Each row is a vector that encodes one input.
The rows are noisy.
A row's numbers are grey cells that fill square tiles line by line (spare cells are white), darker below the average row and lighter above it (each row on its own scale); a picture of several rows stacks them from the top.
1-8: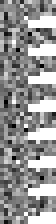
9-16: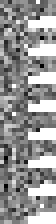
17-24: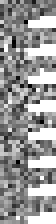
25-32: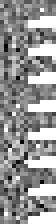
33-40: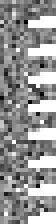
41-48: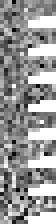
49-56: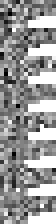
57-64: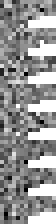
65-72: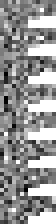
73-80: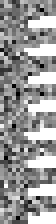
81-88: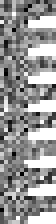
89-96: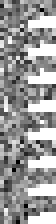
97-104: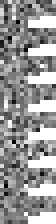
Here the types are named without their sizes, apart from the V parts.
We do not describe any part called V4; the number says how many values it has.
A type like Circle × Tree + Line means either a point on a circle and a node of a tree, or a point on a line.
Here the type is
Bool × (Tree + V4) + Unit.
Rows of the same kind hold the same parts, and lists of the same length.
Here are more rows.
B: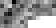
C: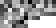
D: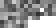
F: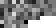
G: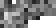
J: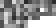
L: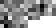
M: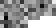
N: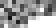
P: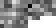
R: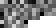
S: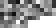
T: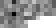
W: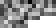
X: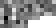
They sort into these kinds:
B, D, J, N, S, T
C, W
F, G, L, M, P, R, X

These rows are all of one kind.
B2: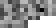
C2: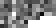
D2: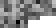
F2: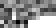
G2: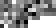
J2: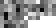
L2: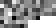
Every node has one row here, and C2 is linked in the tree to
B2 and J2.
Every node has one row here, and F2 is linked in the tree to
G2.
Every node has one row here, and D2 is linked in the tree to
B2 and L2.
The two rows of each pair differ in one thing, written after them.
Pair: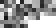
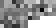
the node of the tree
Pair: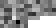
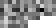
the true/false value
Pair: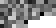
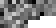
the node of the tree
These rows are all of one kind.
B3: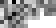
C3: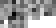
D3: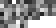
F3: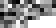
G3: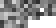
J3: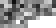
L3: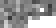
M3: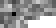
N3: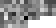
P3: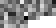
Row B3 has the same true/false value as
C3, F3, J3 and M3.
